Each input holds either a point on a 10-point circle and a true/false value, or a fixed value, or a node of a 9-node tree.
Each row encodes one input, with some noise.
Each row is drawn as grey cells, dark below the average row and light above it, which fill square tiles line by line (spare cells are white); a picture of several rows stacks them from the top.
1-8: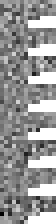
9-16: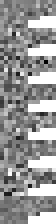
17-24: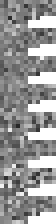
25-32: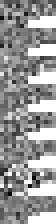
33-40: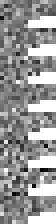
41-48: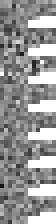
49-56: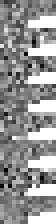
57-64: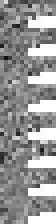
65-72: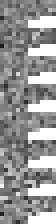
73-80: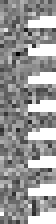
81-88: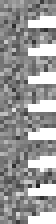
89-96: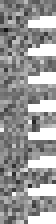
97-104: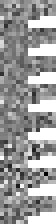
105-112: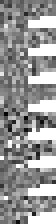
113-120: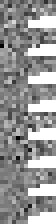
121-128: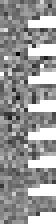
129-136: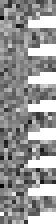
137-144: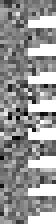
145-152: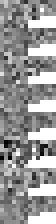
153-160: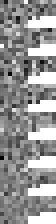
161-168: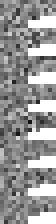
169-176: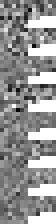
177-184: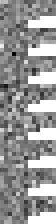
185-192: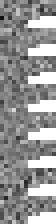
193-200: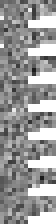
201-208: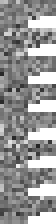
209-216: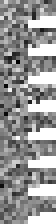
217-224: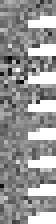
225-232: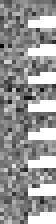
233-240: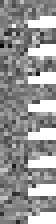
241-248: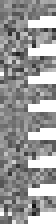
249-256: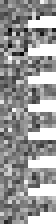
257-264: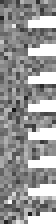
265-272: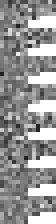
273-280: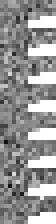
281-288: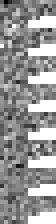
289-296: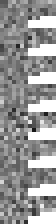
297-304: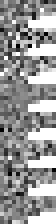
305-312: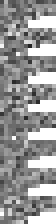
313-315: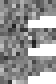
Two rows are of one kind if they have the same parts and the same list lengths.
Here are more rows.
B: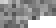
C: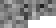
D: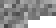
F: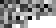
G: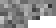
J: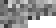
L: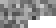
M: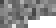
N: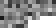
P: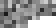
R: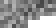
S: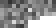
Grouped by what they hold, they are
B, D, G, J, L, M, N, P
C, R, S
F

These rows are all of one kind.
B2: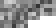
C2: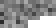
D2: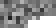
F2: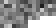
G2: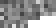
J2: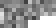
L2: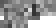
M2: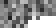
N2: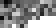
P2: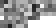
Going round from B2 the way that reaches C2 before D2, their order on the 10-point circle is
B2, C2, F2, G2, N2, J2, L2, P2, M2, D2.
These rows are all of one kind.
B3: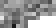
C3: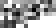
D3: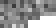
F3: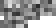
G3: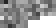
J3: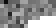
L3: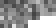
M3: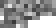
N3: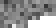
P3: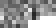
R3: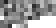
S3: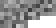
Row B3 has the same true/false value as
C3, F3, M3 and S3.
